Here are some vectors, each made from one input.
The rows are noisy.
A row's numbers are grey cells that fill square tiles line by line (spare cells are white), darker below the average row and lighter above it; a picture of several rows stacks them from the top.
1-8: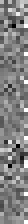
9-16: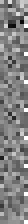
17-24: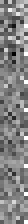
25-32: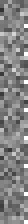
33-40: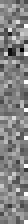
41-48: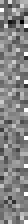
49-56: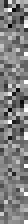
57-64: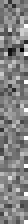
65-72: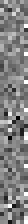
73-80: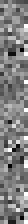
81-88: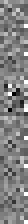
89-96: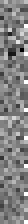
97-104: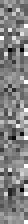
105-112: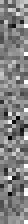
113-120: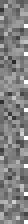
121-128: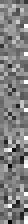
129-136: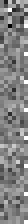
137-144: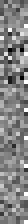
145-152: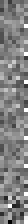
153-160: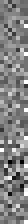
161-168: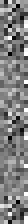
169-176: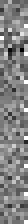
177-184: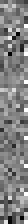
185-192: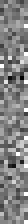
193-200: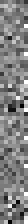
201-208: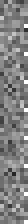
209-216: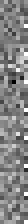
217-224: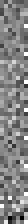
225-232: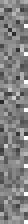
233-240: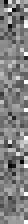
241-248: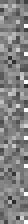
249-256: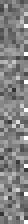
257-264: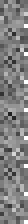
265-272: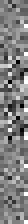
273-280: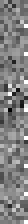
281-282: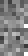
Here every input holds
either a point on a 4-point line and a true/false value, or a point on a 14-point line.
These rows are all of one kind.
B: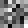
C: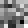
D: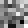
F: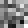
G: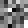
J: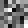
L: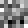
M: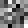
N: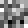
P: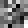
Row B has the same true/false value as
G, J, M and P.
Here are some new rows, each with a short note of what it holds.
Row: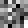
a point on a 4-point line and a true/false value
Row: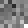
a point on a 14-point line
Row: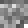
a point on a 14-point line
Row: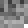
a point on a 14-point line
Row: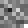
a point on a 14-point line
